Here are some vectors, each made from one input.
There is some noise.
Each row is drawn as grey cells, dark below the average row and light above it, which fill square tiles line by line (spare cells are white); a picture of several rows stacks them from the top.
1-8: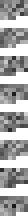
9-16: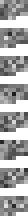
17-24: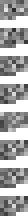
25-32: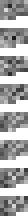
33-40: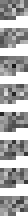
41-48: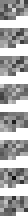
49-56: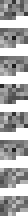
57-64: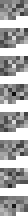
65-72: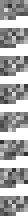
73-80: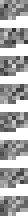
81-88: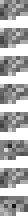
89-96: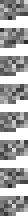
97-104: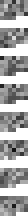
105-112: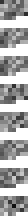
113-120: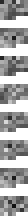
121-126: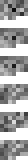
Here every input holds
either a point on a 5-point line and a true/false value, or a point on a 9-point line.
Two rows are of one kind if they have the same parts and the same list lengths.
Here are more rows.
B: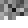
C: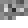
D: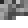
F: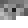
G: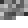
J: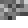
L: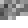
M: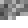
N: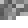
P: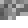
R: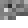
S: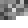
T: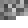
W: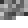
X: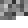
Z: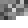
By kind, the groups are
B, C, D, F, G, J, R, W, X
L, M, N, P, S, T, Z

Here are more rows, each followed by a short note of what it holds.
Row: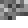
a point on a 9-point line
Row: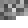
a point on a 5-point line and a true/false value
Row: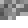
a point on a 5-point line and a true/false value
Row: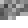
a point on a 5-point line and a true/false value
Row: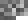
a point on a 5-point line and a true/false value
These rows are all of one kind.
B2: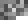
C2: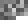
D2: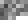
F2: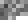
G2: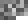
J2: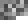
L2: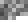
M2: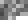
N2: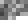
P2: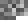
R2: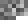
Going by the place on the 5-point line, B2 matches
L2, M2 and N2.
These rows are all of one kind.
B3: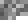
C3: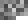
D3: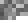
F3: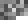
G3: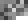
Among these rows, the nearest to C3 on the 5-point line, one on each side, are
B3 and F3.
